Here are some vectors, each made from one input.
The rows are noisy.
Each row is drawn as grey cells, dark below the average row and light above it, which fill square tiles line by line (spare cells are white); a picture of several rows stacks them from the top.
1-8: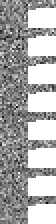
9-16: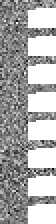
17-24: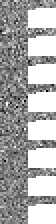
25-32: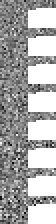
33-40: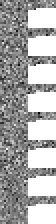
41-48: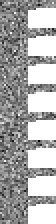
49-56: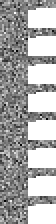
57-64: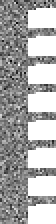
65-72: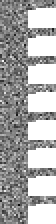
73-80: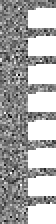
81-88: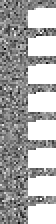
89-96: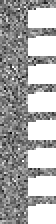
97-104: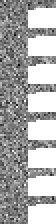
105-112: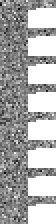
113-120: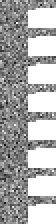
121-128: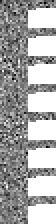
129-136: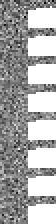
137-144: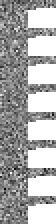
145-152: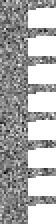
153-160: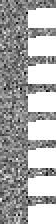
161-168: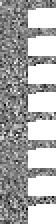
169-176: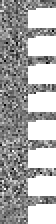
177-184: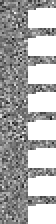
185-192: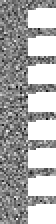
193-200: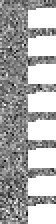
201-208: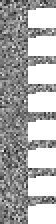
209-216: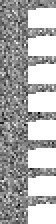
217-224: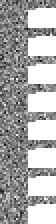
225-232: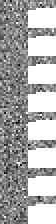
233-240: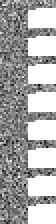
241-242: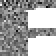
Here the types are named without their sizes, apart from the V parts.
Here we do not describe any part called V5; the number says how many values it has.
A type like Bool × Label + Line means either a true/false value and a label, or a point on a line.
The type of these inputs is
(Bool × Bool × Bool + Circle × (Circle + V5)) × Line.
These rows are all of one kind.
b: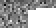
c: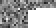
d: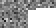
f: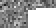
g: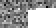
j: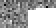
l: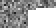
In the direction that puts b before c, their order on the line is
l, f, d, b, j, g, c.
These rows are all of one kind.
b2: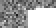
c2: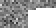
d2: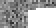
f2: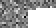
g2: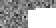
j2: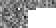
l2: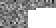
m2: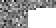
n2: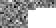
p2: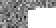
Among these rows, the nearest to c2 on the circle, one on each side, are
d2 and m2.
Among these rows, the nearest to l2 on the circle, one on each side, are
j2 and n2.
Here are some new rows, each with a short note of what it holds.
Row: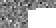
a point on each of two circles and a point on a line
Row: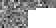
a point on each of two circles and a point on a line
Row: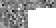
a point on a circle, a point on a line and a value of V5
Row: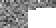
a point on a circle, a point on a line and a value of V5
